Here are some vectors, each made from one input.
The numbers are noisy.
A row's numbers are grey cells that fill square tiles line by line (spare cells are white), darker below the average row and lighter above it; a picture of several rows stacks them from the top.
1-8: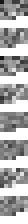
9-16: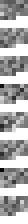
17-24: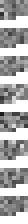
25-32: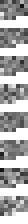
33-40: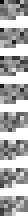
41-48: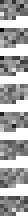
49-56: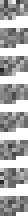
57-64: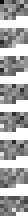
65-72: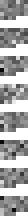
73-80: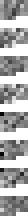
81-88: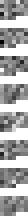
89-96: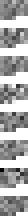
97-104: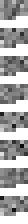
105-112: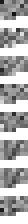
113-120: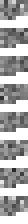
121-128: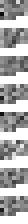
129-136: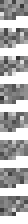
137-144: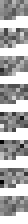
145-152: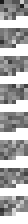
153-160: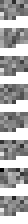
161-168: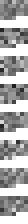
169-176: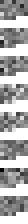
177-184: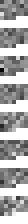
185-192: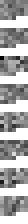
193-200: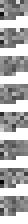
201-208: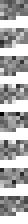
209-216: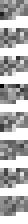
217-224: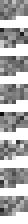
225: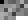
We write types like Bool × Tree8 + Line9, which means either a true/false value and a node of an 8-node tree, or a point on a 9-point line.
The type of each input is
Circle9 + Line5 × (Tree13 + Unit).
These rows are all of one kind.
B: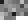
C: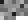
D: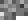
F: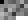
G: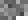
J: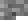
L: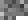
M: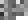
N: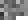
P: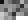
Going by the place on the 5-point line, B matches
C, F and P.
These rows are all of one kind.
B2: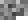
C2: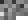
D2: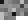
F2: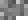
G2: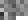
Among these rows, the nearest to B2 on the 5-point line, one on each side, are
F2 and G2.
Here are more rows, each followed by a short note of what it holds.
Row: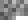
a point on a 9-point circle
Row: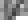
a point on a 9-point circle
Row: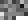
a point on a 5-point line and a node of a 13-node tree
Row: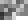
a point on a 9-point circle
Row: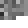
a point on a 5-point line and a node of a 13-node tree
